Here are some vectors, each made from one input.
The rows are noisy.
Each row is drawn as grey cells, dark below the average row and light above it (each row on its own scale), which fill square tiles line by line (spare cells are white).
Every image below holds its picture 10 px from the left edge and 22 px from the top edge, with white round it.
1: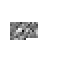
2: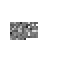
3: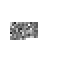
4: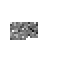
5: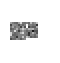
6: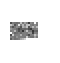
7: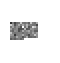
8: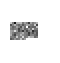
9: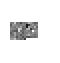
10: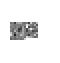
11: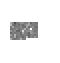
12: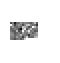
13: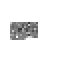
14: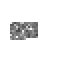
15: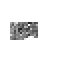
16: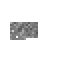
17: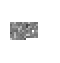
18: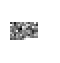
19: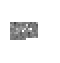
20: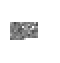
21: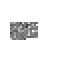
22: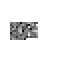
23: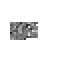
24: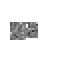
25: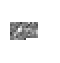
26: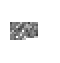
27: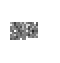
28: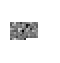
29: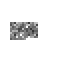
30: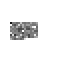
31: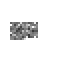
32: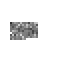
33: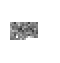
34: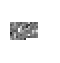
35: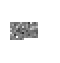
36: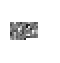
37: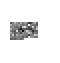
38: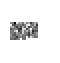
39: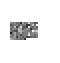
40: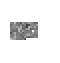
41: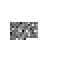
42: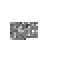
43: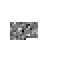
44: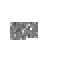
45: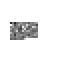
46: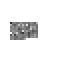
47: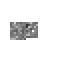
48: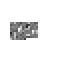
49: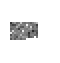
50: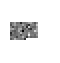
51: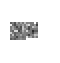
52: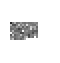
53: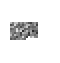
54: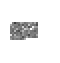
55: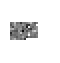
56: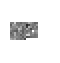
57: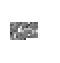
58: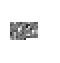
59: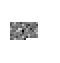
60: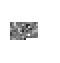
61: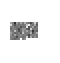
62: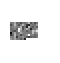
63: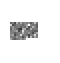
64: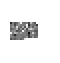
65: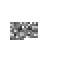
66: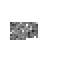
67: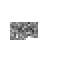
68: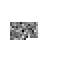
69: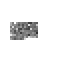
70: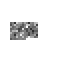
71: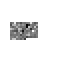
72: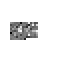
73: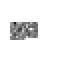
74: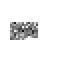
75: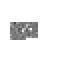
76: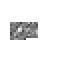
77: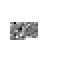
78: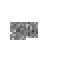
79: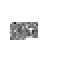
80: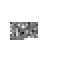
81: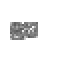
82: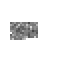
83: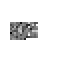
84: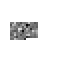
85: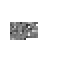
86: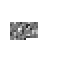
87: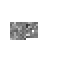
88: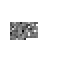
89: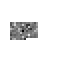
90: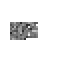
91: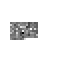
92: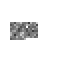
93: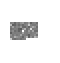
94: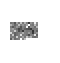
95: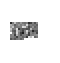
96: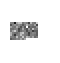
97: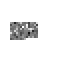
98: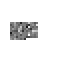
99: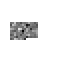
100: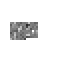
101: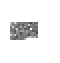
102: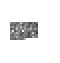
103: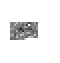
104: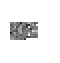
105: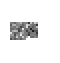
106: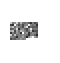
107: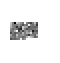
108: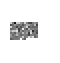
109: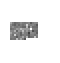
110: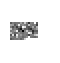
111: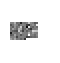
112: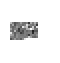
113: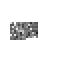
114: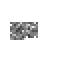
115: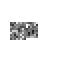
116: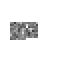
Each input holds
either a point on a 3-point line, a point on a 5-point line and a node of a 7-node tree, or a point on a 7-point line.
